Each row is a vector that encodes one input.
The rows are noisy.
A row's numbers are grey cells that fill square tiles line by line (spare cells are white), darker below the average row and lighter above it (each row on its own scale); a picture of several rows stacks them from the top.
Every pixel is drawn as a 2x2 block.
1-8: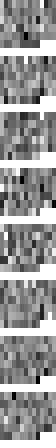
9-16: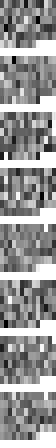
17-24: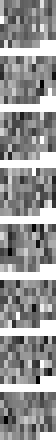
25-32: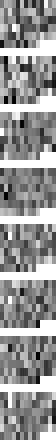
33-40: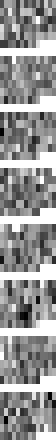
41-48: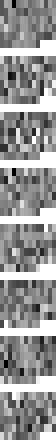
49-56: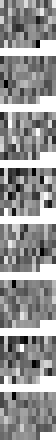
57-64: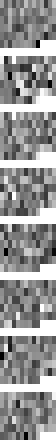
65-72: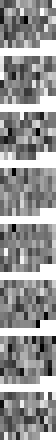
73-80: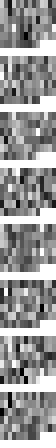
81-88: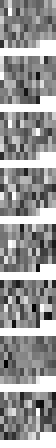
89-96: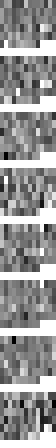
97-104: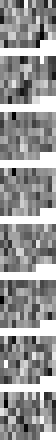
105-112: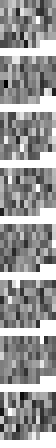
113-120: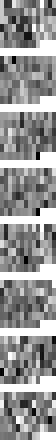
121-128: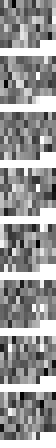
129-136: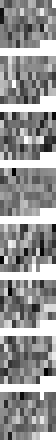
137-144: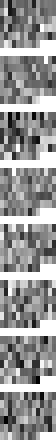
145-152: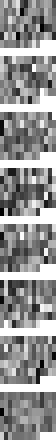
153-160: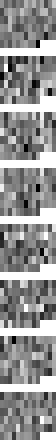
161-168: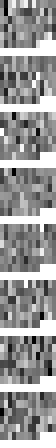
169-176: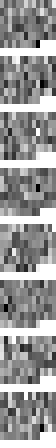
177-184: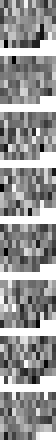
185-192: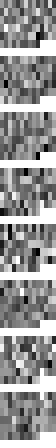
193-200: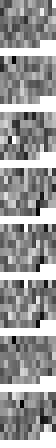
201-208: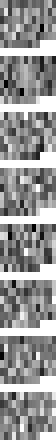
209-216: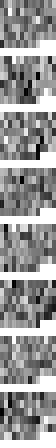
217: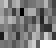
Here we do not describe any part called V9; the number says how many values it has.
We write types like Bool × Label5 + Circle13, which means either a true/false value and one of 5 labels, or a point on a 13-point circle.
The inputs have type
(Label12 + Line7) × V9.
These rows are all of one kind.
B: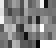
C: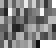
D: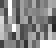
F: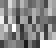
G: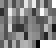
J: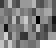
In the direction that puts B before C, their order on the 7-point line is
G, B, C, J, F, D.
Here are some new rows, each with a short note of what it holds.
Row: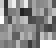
a point on a 7-point line and a value of V9
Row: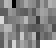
a point on a 7-point line and a value of V9
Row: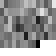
a point on a 7-point line and a value of V9
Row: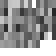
a point on a 7-point line and a value of V9
